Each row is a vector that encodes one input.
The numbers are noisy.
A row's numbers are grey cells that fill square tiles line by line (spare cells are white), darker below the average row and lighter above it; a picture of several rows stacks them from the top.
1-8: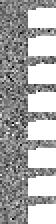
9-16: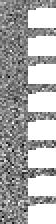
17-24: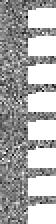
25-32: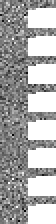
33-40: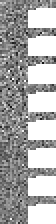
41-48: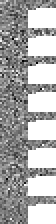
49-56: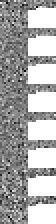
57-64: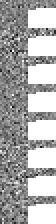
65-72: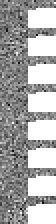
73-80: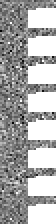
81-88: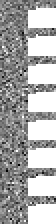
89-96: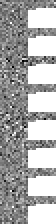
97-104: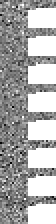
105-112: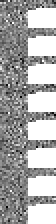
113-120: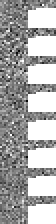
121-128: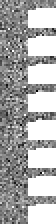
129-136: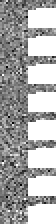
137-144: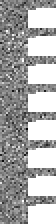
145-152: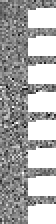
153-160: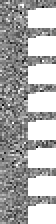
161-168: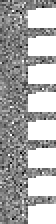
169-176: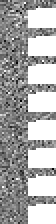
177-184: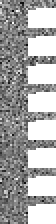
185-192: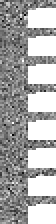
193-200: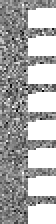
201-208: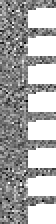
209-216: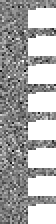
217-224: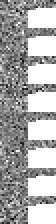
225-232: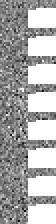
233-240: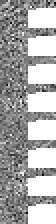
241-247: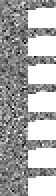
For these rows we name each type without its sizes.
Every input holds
a point on a line, together with either a point on a circle, or a node of a tree.
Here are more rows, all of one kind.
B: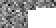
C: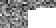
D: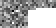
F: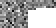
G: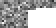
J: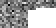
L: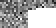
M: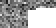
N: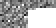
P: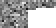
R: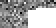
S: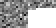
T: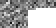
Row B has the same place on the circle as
F and G.
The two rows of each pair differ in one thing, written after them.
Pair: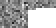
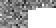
the place on the line
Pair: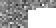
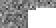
the place on the line
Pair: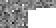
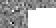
the node of the tree
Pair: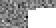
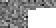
the place on the line
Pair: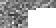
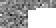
the node of the tree
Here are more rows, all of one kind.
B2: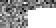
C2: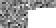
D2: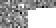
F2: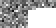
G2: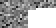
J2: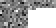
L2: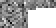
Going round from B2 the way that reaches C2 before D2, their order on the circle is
B2, L2, C2, J2, F2, G2, D2.
